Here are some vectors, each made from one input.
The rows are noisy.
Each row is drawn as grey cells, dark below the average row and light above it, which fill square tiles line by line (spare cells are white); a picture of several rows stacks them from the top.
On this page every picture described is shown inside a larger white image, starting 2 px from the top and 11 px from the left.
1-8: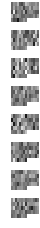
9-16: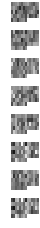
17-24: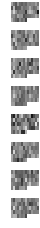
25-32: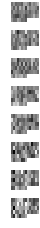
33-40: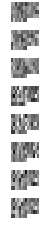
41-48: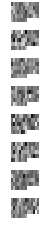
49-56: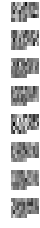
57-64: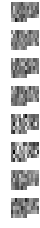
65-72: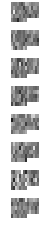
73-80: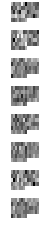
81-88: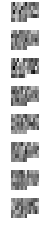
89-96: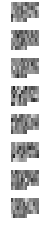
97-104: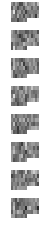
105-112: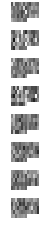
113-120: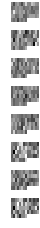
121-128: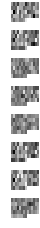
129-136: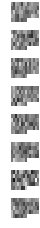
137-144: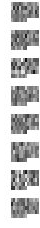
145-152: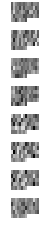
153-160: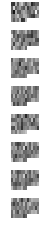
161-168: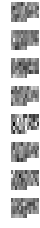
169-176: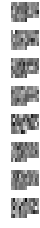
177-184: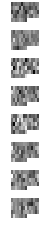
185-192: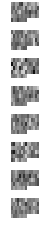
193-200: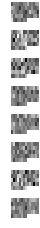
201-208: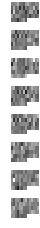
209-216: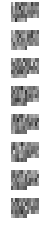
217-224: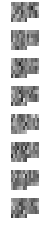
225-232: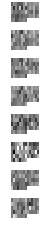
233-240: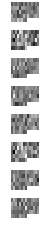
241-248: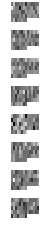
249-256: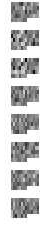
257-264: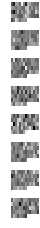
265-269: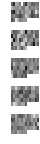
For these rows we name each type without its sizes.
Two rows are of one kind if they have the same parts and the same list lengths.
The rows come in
2 kinds.
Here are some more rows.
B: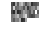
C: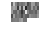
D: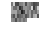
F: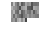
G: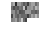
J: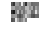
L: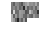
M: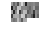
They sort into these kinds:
B, J, M
C, D, F, G, L

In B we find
a point on a line.
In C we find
a point on a circle and a label.
